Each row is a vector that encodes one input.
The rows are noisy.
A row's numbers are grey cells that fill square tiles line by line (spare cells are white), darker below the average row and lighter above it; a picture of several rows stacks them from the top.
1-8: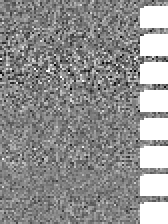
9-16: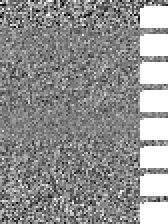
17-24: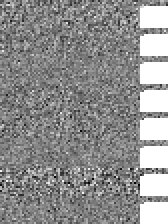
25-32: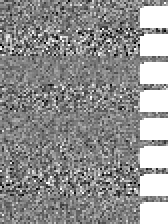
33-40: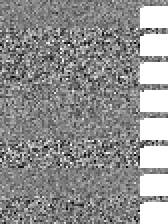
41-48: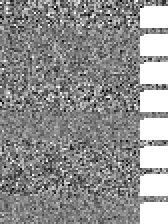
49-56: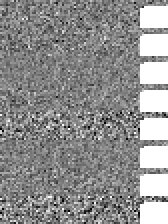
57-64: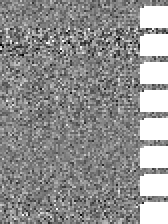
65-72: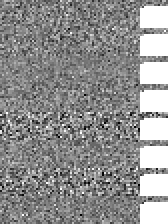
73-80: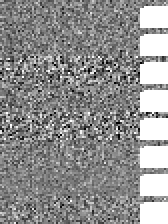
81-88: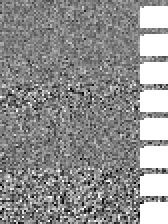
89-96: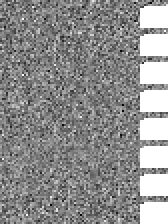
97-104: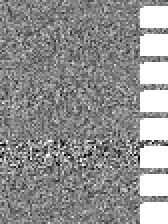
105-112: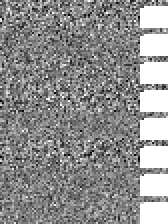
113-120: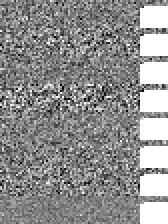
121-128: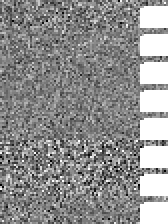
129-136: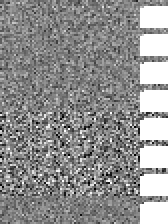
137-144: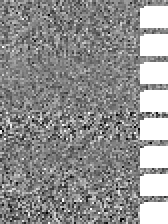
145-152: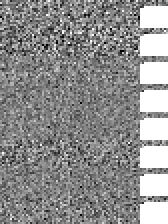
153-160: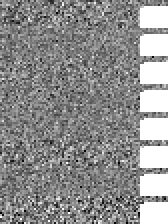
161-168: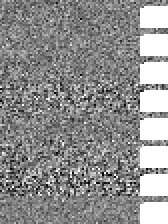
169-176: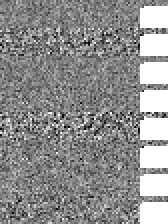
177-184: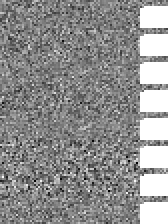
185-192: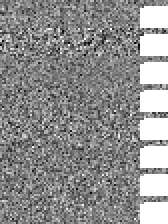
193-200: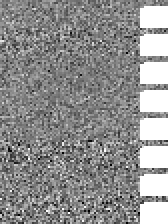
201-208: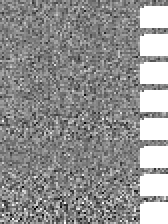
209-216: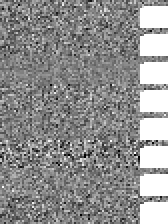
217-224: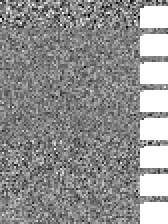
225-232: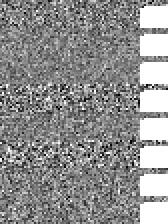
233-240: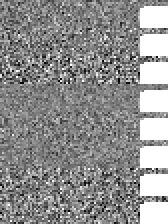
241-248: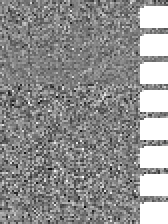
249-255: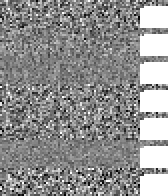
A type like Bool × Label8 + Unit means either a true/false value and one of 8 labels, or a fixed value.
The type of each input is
Bool × (Line6 + Line7) + Label6 × Label6.
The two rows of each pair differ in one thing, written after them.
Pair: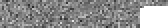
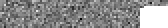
the true/false value
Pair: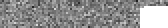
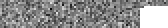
the true/false value
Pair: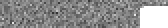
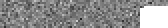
the true/false value
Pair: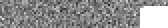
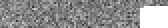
the place on the 7-point line
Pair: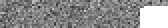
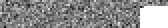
the place on the 7-point line
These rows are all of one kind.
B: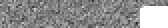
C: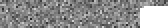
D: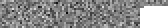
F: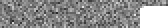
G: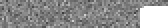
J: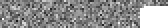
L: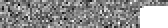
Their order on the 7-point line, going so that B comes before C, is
J, F, B, L, D, C, G.
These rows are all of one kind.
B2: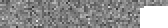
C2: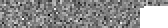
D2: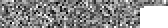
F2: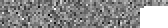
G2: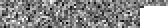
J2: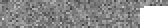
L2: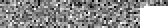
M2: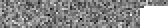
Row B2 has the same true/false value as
J2 and L2.
